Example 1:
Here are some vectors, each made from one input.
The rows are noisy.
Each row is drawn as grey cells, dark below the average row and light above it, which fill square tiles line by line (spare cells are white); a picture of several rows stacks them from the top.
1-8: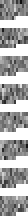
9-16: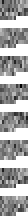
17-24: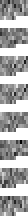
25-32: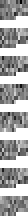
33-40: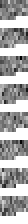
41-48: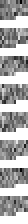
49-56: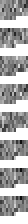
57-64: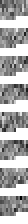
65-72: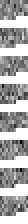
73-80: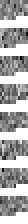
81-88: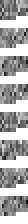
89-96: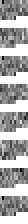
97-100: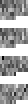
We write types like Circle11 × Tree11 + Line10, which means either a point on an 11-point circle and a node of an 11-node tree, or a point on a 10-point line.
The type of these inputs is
Circle18.
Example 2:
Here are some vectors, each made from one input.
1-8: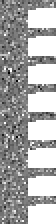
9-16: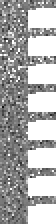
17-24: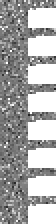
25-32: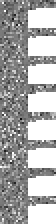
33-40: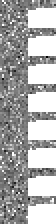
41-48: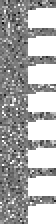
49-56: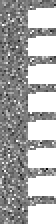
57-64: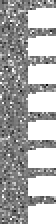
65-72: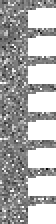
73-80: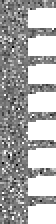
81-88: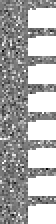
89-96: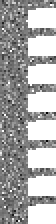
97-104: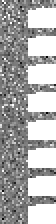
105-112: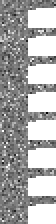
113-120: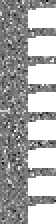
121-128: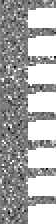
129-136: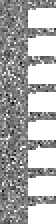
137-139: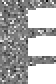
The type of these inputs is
Line11.
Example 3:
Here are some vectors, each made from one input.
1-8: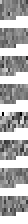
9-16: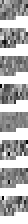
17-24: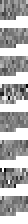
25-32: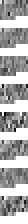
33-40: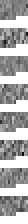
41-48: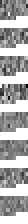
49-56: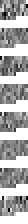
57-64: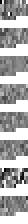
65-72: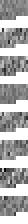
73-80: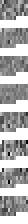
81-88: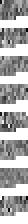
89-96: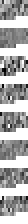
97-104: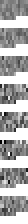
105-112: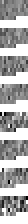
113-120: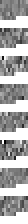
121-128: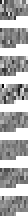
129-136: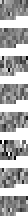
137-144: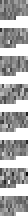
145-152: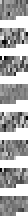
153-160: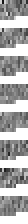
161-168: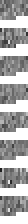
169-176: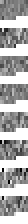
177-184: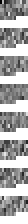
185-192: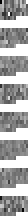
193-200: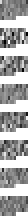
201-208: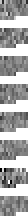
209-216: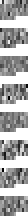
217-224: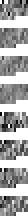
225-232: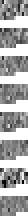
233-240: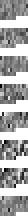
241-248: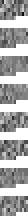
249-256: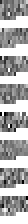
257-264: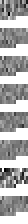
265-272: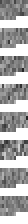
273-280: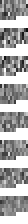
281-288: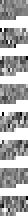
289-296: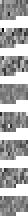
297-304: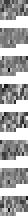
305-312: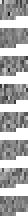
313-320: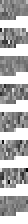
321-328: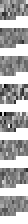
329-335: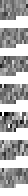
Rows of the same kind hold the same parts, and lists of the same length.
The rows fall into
2 kinds.
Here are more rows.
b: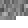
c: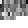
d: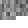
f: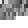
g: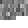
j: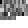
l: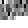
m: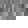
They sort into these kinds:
b, c, d, f, g, j, m
l

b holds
a node of a 14-node tree.
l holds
a fixed value.
